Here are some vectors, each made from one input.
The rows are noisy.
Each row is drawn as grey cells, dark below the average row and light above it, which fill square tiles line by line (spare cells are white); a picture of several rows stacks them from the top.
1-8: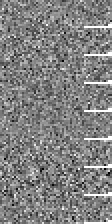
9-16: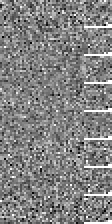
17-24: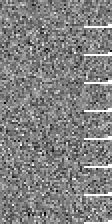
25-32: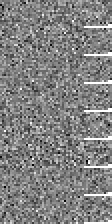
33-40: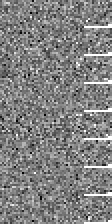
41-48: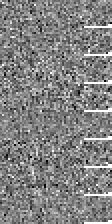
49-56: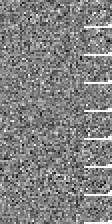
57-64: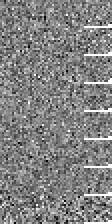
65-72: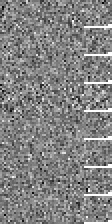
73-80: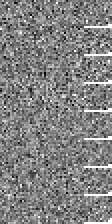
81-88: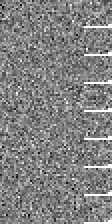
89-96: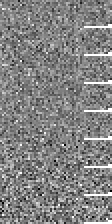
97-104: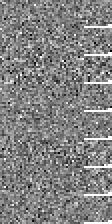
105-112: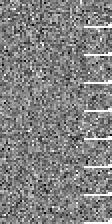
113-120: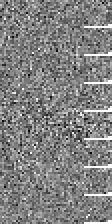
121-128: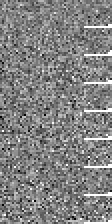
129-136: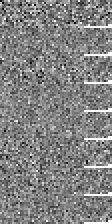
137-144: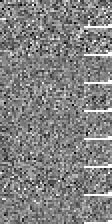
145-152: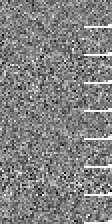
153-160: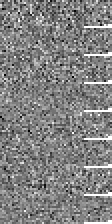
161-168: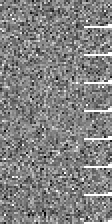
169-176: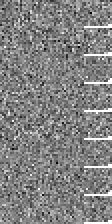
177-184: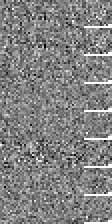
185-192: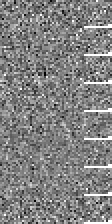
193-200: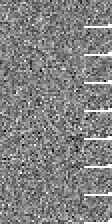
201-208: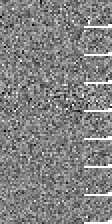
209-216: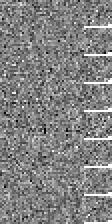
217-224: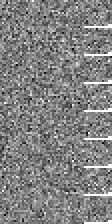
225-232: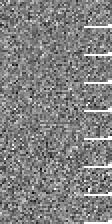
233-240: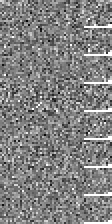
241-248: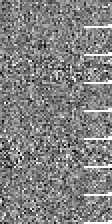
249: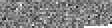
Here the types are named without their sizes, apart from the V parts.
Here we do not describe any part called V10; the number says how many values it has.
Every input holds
five true/false values, together with either a point on a circle, or a value of V10.
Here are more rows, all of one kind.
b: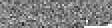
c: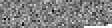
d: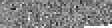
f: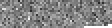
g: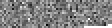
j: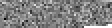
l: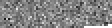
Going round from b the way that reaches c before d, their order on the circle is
b, c, l, f, d, g, j.
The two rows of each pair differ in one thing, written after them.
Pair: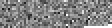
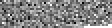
the value of V10
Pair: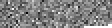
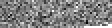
one of the five true/false values
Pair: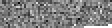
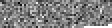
one of the five true/false values
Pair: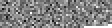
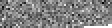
the value of V10
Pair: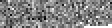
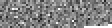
the value of V10
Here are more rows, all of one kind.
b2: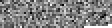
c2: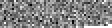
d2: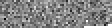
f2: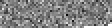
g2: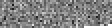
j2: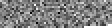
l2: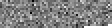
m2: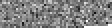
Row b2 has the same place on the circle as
j2 and l2.
